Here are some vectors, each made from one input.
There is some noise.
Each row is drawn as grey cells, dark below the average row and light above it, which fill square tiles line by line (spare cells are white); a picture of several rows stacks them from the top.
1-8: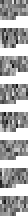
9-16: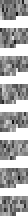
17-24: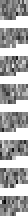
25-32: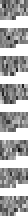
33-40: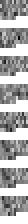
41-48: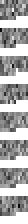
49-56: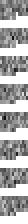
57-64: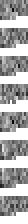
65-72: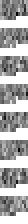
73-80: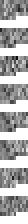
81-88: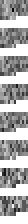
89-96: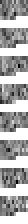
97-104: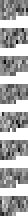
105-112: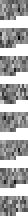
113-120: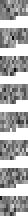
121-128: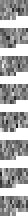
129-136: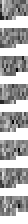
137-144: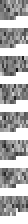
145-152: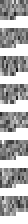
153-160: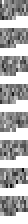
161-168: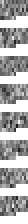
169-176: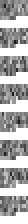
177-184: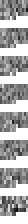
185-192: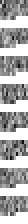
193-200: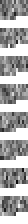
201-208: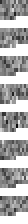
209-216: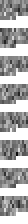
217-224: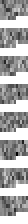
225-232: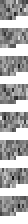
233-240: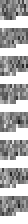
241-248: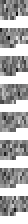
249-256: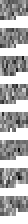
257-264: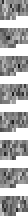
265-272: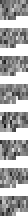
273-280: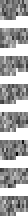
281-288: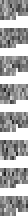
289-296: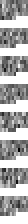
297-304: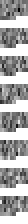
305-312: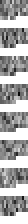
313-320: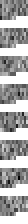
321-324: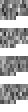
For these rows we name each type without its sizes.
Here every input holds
either a point on a circle, or a list of items, each a point on each of two lines.
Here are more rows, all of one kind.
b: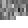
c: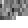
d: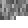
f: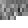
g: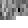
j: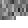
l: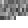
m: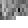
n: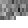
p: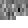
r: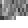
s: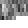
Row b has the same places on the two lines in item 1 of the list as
f, g and m.
